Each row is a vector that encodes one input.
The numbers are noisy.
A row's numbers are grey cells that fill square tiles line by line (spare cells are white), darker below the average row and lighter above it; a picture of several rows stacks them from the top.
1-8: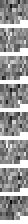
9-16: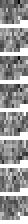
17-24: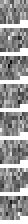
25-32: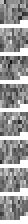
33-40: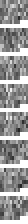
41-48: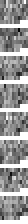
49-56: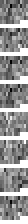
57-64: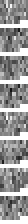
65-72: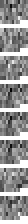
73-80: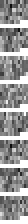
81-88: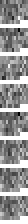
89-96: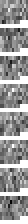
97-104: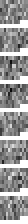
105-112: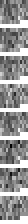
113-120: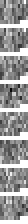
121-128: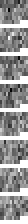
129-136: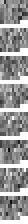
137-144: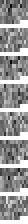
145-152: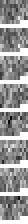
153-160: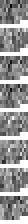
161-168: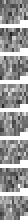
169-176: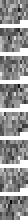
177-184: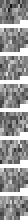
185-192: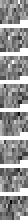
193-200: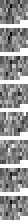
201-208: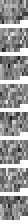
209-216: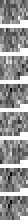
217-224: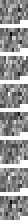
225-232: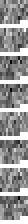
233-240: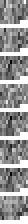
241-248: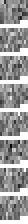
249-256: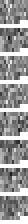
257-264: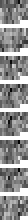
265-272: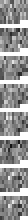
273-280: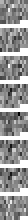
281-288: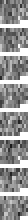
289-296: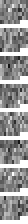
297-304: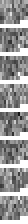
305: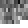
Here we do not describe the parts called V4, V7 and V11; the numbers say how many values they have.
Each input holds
either a point on a 5-point line, a true/false value, a value of V4 and a value of V7, or a point on a 6-point line and a value of V11.
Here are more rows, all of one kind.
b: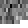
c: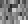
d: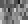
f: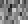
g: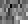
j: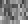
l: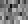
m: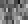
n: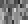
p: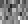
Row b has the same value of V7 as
m and n.
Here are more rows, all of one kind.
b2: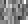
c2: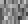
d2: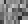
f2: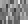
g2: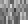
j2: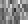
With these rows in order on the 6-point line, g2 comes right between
f2 and j2.
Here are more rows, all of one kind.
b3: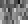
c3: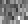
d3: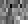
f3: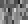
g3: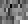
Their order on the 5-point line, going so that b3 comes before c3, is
d3, f3, b3, c3, g3.
